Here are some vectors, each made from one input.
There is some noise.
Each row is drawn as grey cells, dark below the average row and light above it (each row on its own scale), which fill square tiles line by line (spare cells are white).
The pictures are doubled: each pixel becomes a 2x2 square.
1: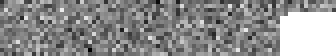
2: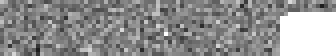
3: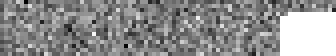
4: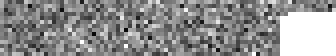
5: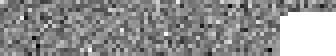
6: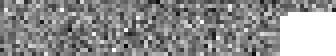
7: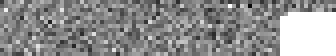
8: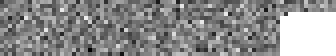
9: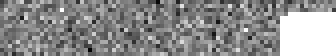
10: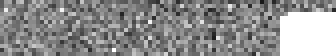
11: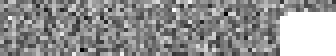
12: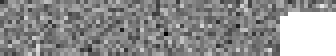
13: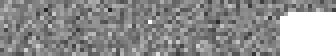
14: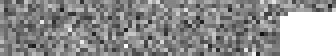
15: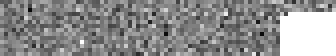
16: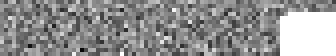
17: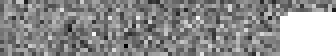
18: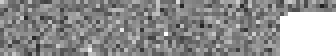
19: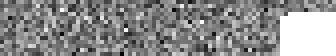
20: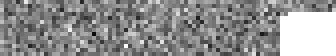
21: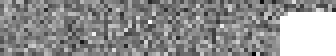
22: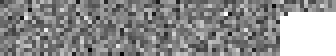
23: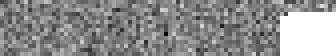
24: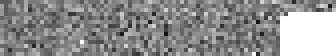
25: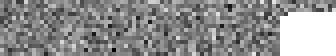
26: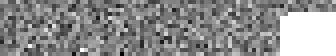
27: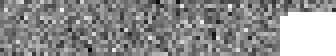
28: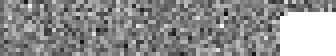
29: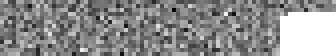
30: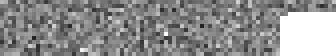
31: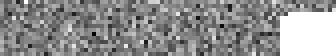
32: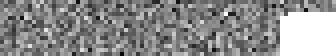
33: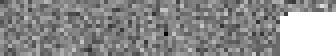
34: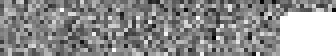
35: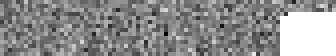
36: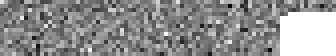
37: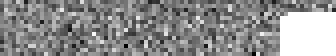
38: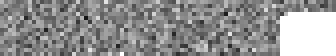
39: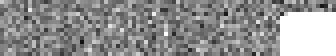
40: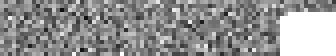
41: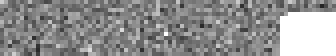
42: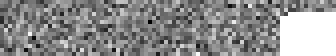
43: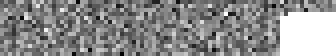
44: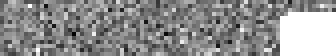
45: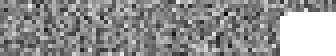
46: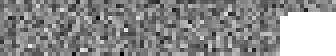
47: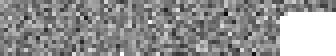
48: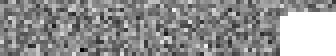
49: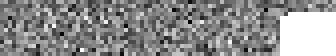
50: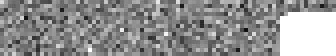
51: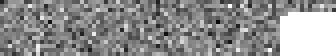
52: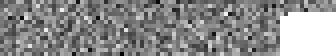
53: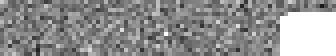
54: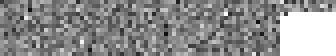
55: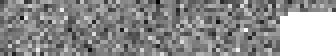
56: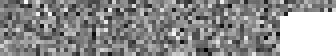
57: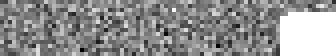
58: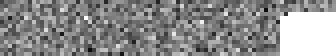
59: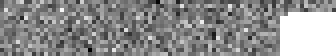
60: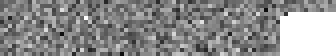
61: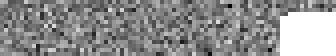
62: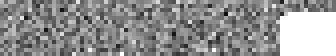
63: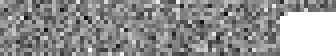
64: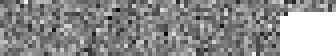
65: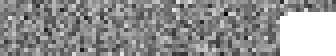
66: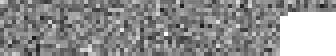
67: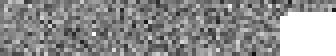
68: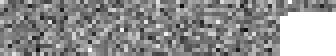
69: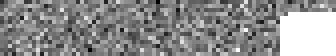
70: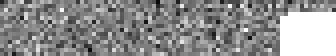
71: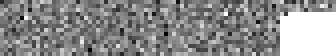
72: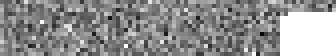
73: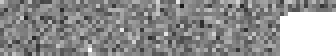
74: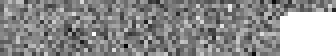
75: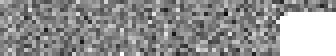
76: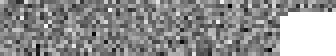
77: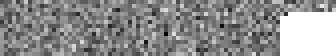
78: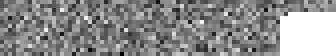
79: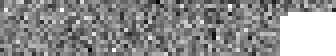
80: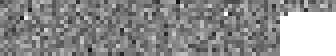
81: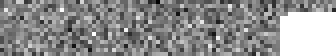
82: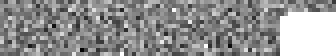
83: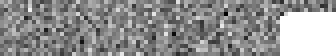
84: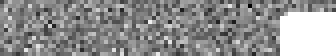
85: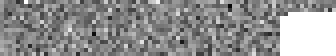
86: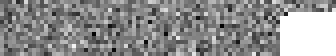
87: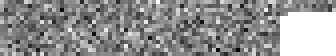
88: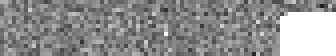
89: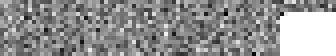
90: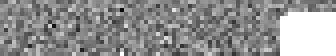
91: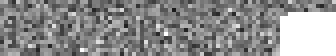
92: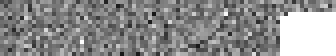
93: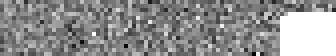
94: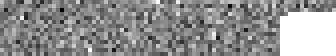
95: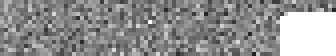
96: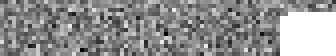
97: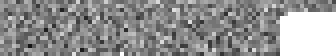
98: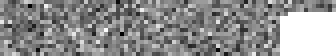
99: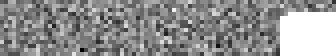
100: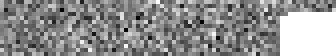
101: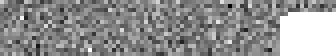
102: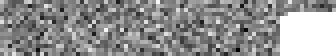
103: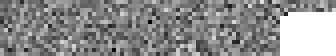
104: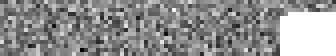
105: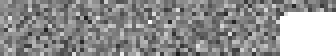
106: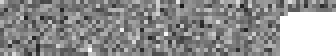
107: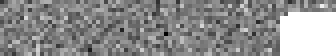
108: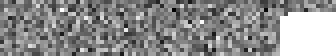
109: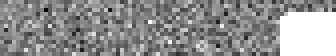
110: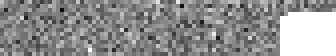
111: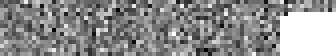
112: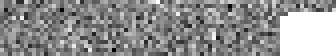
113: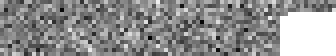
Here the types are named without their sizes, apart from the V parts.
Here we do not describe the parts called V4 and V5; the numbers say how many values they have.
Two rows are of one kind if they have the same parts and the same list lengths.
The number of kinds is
2.
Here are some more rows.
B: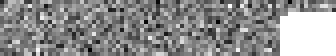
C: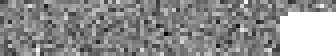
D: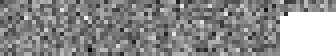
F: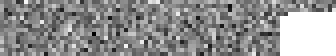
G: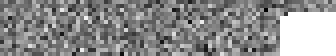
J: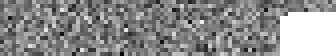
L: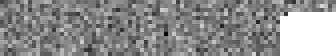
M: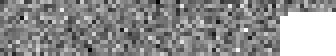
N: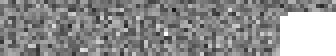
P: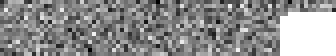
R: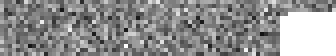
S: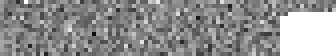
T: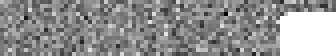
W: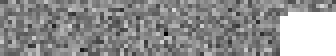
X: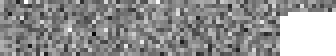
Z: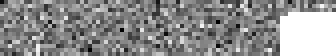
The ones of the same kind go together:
B, C, M, P, T, W, Z
D, F, G, J, L, N, R, S, X

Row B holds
a value of V4 and a value of V5.
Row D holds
a point on a line and a true/false value.
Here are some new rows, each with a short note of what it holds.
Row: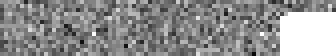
a value of V4 and a value of V5
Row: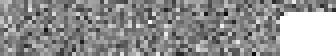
a value of V4 and a value of V5
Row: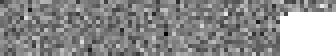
a point on a line and a true/false value
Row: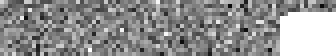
a point on a line and a true/false value
